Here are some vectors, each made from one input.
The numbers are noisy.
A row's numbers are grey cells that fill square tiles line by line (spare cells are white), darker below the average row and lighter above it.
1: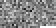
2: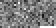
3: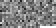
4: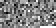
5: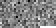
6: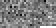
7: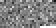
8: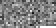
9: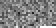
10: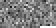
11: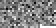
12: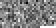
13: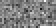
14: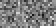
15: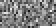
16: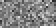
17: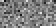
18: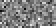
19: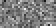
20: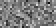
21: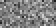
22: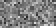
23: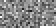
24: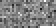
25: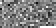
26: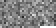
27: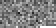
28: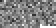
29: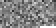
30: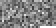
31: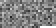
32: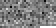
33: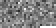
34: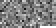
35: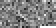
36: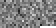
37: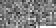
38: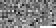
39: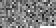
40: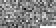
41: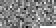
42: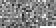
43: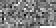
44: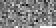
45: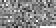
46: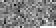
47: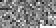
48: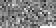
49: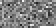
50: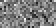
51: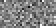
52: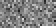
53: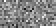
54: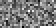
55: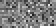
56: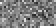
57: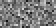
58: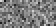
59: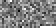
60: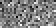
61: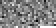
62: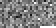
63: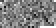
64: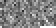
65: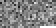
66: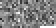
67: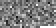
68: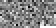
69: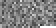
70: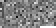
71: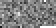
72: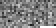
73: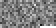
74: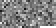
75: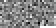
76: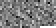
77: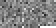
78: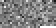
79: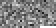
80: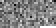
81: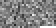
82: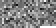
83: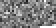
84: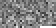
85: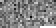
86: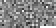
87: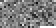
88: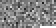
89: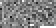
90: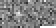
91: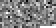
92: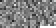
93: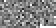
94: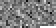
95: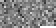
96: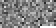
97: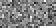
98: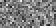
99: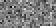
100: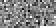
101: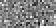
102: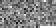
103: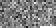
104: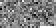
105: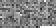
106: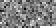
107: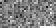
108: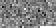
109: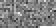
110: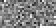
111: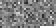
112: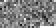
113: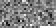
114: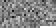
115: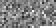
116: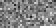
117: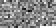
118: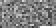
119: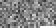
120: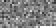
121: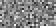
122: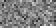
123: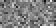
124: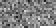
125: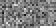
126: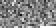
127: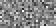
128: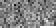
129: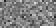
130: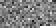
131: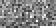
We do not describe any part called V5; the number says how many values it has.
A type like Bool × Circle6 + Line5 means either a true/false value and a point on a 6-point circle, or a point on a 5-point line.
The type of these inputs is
Line7 × (Tree8 + V5).
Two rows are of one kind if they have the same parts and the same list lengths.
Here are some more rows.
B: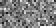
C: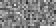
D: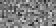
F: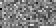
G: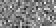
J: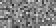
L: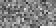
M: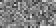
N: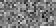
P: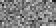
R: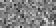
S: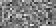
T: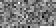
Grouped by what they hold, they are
B, D, L, P, R
C, F, G, J, M, N, S, T

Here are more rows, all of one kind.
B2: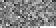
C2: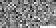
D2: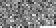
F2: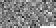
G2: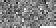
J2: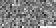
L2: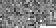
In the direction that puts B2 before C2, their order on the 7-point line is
L2, J2, G2, F2, B2, D2, C2.
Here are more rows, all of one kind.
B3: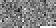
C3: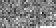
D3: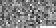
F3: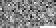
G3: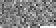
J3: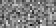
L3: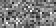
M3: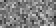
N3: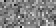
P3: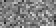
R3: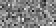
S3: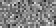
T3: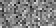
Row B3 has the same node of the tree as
N3 and P3.
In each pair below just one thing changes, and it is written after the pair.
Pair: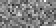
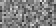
the value of V5
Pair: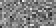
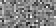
the value of V5
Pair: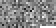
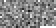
the place on the 7-point line
